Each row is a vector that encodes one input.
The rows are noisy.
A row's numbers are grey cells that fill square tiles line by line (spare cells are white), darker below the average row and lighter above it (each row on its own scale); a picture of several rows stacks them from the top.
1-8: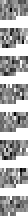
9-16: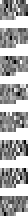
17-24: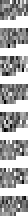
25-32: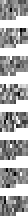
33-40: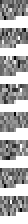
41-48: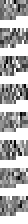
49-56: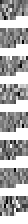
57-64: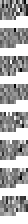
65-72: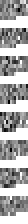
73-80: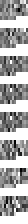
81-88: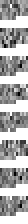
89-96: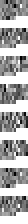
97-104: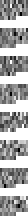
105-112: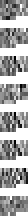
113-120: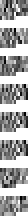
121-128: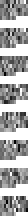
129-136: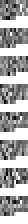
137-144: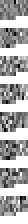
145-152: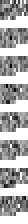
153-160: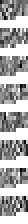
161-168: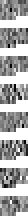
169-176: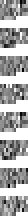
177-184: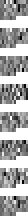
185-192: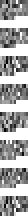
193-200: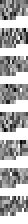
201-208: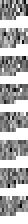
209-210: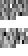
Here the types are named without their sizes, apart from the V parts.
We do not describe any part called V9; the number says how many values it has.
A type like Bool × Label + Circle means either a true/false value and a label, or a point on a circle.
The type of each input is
Bool × (Line + V9) + Tree.
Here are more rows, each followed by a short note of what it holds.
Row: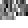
a node of a tree
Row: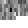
a node of a tree
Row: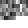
a point on a line and a true/false value
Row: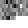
a point on a line and a true/false value
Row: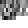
a point on a line and a true/false value
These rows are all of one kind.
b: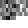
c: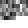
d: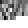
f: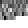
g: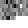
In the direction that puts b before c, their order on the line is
g, b, c, d, f.
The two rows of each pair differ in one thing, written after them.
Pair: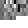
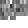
the value of V9
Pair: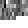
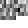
the value of V9
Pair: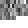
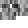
the value of V9
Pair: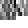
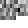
the true/false value
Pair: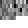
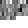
the true/false value
